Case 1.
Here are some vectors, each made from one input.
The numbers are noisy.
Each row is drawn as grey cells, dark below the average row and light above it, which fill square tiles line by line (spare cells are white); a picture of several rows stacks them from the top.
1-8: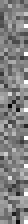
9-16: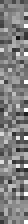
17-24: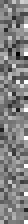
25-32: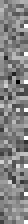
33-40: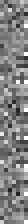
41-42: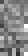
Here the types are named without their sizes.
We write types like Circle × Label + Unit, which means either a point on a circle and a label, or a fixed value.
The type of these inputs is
Line.
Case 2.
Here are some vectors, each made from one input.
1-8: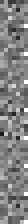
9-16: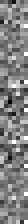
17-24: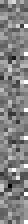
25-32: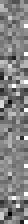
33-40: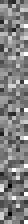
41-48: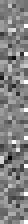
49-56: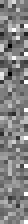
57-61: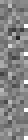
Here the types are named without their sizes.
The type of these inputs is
Line.
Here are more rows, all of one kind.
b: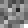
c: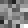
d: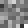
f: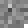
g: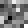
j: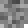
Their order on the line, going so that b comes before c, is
g, d, f, j, b, c.
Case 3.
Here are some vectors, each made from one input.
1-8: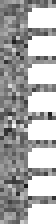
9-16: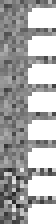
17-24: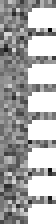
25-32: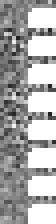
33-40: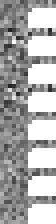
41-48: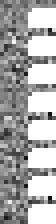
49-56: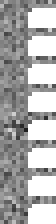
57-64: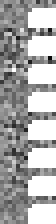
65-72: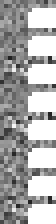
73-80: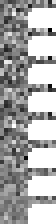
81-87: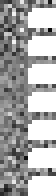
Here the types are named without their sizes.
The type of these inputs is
Bool × Bool × Bool.
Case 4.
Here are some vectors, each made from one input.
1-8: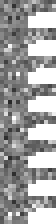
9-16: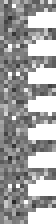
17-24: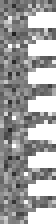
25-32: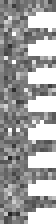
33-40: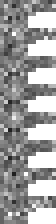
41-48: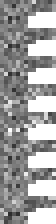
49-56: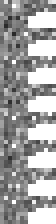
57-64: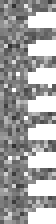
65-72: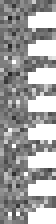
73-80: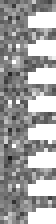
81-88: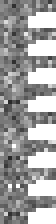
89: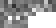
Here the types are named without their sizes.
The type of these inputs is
Circle.
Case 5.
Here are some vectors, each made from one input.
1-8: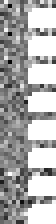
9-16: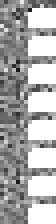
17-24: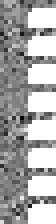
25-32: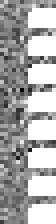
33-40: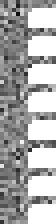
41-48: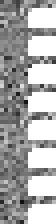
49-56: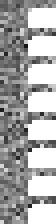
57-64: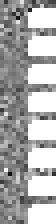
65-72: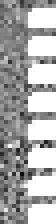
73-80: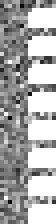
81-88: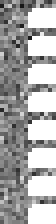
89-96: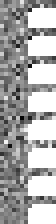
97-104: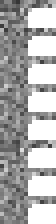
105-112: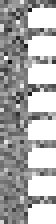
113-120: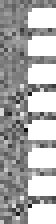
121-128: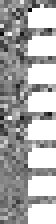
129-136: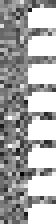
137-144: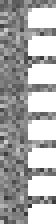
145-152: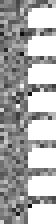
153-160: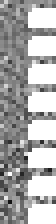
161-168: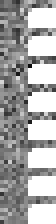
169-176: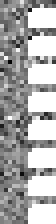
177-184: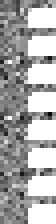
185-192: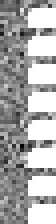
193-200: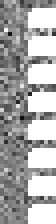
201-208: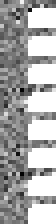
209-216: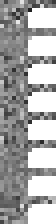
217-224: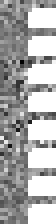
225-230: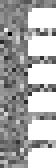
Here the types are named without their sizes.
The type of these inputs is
Tree.
